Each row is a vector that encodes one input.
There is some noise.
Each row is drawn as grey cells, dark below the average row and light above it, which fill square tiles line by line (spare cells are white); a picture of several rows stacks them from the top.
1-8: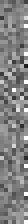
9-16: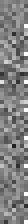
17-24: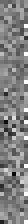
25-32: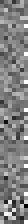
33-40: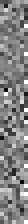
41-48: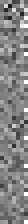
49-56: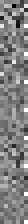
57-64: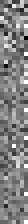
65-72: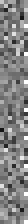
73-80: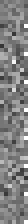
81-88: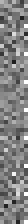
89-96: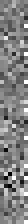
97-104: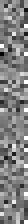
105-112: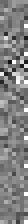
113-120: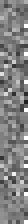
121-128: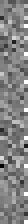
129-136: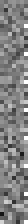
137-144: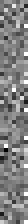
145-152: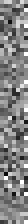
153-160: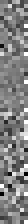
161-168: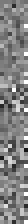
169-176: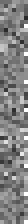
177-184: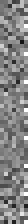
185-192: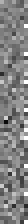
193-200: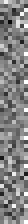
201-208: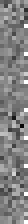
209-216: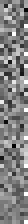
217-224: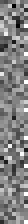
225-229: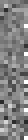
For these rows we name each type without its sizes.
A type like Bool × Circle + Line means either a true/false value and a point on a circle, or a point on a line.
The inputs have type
List(Line).
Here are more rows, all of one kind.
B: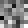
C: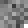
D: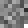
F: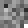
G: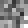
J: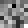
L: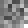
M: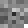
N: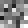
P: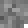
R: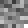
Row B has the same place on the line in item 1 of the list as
G, L, N and R.
